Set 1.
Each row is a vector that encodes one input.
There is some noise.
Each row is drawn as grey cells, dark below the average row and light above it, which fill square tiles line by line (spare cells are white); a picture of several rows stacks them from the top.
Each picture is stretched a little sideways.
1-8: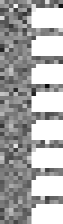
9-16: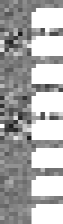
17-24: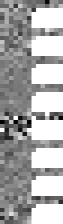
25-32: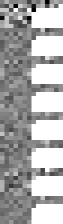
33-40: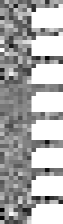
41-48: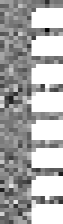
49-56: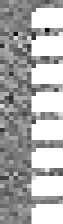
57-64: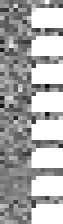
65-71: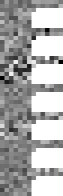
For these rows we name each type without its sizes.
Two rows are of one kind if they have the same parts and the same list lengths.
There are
3 kinds of row.
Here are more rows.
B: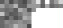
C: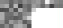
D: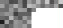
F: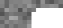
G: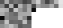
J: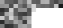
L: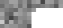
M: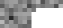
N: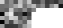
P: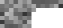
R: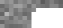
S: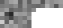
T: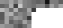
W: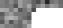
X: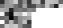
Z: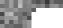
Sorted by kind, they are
B, D, G
C, J, L, M, N, P, R, T, Z
F, S, W, X

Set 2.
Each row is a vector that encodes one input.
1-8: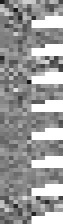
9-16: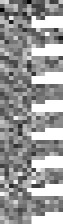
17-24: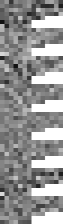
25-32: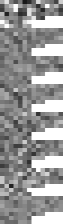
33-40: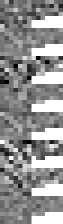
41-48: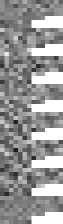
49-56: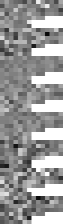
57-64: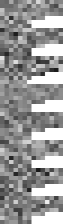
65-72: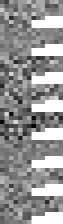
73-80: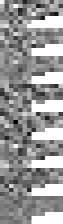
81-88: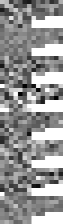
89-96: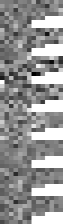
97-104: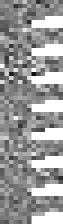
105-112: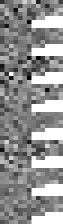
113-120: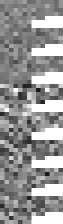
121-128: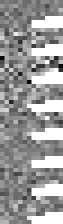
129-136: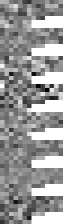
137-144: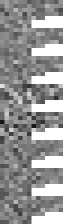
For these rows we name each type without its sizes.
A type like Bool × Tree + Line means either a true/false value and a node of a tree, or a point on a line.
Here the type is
List(Line).
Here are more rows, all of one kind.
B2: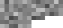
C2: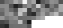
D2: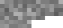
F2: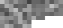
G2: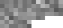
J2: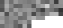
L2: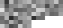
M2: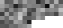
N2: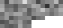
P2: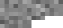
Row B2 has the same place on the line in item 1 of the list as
F2 and P2.
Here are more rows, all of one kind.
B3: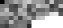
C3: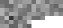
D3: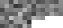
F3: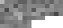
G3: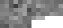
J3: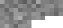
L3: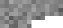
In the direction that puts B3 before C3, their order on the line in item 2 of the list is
B3, L3, D3, J3, C3, G3, F3.
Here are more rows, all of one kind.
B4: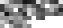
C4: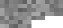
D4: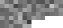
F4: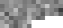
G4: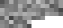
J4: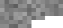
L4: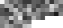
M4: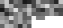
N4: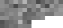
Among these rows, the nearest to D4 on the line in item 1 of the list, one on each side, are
C4 and F4.
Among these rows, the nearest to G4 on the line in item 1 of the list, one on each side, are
L4 and M4.
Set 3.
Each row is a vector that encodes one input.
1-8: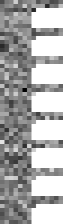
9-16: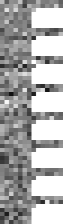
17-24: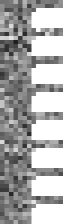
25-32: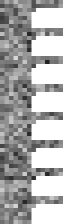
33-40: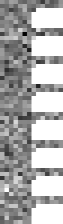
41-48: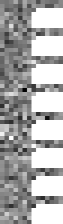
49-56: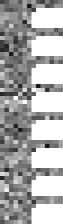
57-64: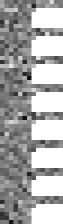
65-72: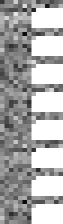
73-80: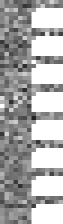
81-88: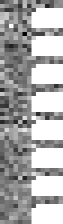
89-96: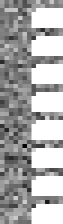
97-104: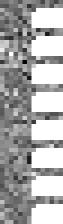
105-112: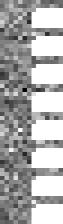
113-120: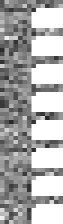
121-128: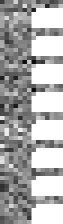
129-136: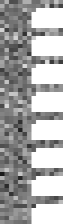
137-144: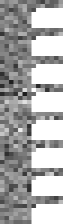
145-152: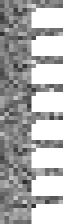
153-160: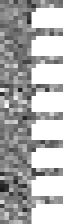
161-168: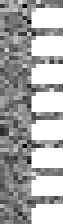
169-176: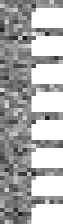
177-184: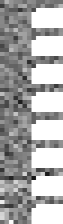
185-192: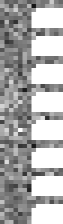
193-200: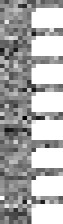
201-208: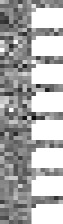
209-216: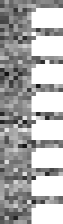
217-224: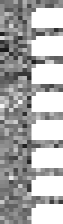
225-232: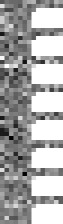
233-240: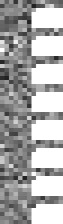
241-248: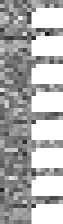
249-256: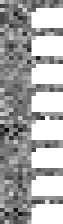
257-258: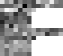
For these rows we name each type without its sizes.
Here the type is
Circle + Line × Line + Unit.
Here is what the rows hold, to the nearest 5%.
About 60% of them hold a point on a circle. About 5% of them hold a fixed value. The rest hold a point on each of two lines.
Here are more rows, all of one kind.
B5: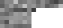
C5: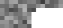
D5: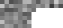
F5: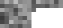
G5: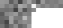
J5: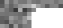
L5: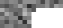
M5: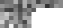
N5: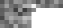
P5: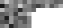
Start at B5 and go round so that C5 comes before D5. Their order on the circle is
B5, P5, C5, L5, M5, D5, G5, N5, J5, F5.
